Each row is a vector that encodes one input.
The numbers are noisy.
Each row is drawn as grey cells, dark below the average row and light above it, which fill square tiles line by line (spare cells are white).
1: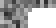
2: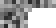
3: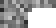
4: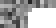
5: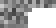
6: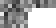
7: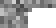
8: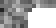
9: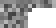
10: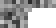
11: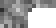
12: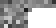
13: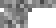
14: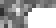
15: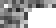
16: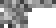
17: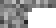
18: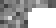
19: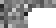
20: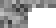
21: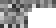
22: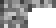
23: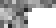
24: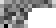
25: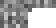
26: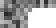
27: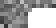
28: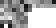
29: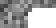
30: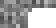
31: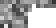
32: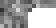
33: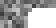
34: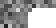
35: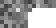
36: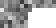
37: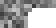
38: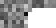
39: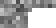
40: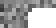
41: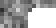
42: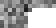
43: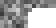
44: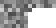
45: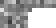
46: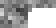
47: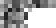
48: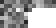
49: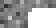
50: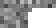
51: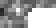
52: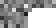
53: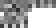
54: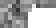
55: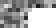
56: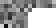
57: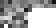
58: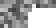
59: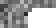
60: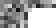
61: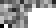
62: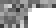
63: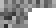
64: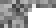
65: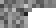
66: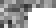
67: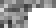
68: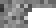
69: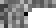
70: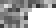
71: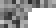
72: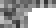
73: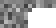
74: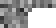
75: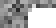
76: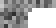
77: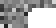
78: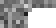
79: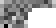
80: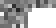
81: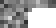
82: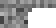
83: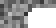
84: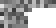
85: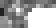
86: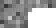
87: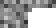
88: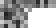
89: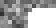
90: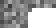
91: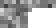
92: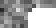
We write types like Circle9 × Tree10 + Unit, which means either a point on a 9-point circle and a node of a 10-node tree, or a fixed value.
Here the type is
(Bool × Bool × Bool + Unit) × Line10.
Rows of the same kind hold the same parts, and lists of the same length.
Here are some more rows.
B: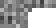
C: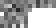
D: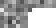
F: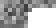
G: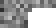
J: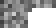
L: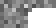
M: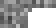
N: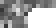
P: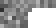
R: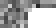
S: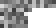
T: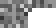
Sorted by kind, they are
B, C, D, G, J, L, M, P, R, T
F, N, S

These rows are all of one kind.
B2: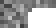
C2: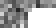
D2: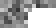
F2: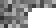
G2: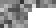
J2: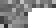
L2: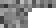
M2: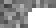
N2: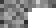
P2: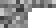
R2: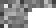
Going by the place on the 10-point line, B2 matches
F2, J2, M2 and N2.
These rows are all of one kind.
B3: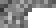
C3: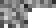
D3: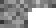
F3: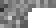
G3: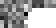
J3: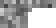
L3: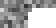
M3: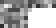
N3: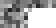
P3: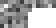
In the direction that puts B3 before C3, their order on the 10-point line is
G3, B3, F3, D3, C3, J3, L3, P3, M3, N3.
